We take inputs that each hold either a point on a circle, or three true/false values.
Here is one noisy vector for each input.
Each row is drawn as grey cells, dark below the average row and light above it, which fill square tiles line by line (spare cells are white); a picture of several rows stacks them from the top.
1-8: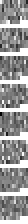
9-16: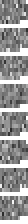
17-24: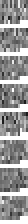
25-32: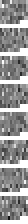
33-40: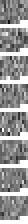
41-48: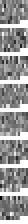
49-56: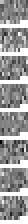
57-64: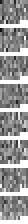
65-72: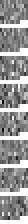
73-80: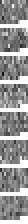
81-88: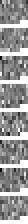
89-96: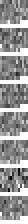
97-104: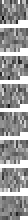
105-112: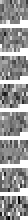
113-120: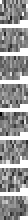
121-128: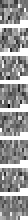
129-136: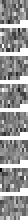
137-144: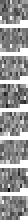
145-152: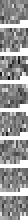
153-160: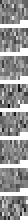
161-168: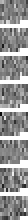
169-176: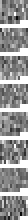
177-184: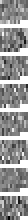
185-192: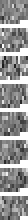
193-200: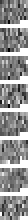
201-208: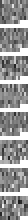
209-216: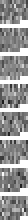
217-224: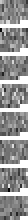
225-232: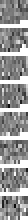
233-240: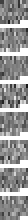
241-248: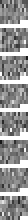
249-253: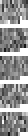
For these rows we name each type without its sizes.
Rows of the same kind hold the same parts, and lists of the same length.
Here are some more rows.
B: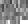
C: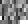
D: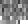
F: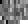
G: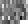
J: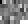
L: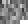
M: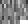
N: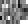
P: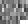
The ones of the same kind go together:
B, C, D, F, J, L, M
G, N, P

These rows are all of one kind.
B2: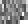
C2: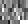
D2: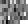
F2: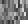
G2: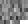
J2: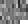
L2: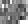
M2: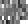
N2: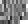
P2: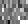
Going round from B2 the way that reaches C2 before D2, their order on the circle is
B2, N2, C2, P2, F2, G2, J2, D2, L2, M2.
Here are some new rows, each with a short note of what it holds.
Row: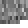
a point on a circle
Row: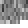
three true/false values
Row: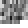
a point on a circle
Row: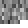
a point on a circle
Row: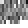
three true/false values
